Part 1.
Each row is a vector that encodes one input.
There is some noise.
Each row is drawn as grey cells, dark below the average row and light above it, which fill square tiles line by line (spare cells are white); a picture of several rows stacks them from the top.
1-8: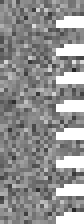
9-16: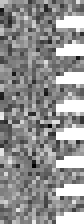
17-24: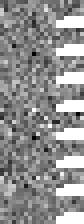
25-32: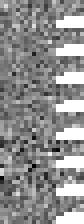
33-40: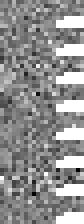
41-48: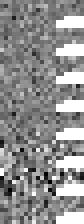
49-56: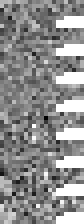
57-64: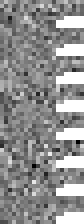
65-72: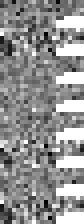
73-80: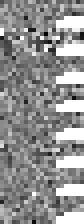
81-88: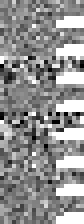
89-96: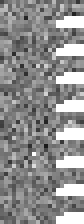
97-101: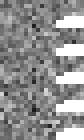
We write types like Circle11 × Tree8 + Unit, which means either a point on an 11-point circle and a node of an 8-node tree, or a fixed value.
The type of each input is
(Circle5 + Unit) × Line11.
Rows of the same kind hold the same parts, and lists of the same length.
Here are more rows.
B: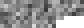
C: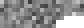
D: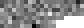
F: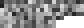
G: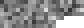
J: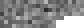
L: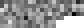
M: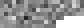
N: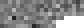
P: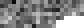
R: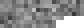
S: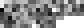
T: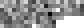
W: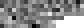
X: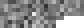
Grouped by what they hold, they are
B, F, L, M, T, X
C, D, G, J, N, P, R, S, W

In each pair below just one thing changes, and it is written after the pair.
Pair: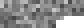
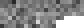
the place on the 11-point line
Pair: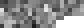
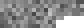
the place on the 11-point line
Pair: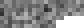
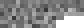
the place on the 5-point circle
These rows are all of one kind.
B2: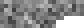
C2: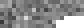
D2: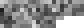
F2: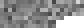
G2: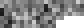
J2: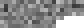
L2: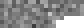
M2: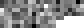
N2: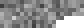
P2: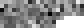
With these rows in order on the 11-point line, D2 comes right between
L2 and M2.
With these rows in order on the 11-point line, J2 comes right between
F2 and P2.
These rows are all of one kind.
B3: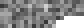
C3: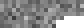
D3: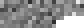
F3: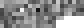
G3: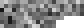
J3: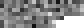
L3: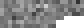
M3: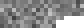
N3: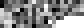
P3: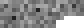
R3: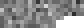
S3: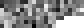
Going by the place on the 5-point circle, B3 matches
D3 and N3.
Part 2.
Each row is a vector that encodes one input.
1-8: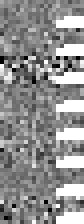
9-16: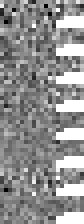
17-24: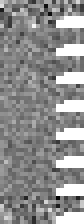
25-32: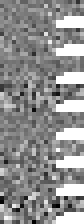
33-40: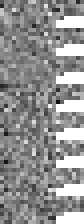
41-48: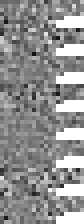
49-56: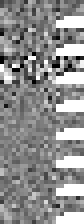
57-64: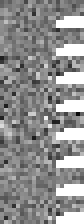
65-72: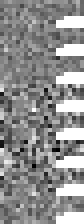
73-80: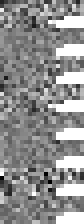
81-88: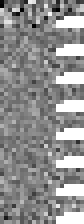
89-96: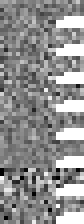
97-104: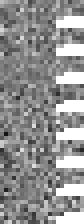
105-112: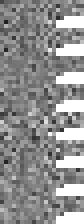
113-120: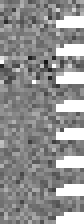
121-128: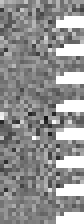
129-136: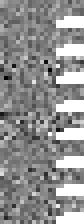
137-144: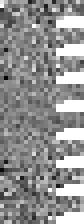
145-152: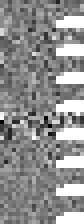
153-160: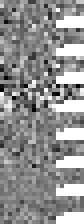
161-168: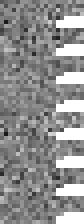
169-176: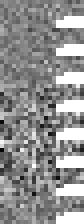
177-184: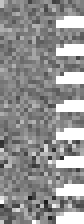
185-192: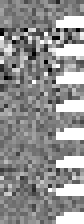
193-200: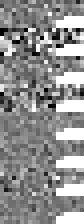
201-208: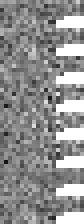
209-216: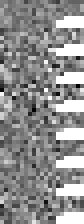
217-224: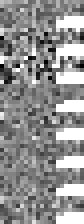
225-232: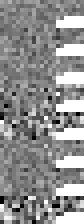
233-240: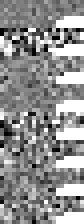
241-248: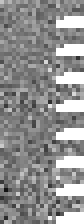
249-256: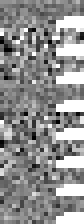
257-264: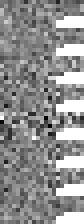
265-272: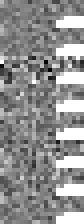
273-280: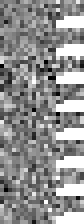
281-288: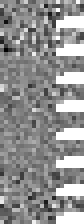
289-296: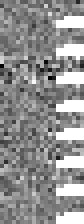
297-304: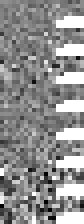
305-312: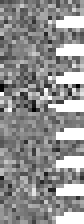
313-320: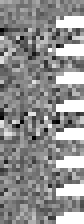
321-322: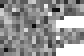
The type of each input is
Bool × Circle5.
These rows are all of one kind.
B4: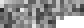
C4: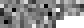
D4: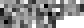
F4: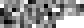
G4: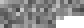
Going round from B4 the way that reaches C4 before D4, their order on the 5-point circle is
B4, G4, F4, C4, D4.
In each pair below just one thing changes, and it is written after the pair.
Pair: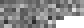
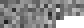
the place on the 5-point circle
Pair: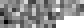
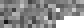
the place on the 5-point circle
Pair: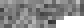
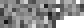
the true/false value
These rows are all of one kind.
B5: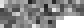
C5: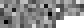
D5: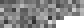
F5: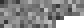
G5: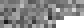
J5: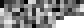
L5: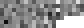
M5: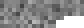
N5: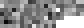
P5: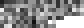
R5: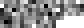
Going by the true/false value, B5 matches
J5 and M5.
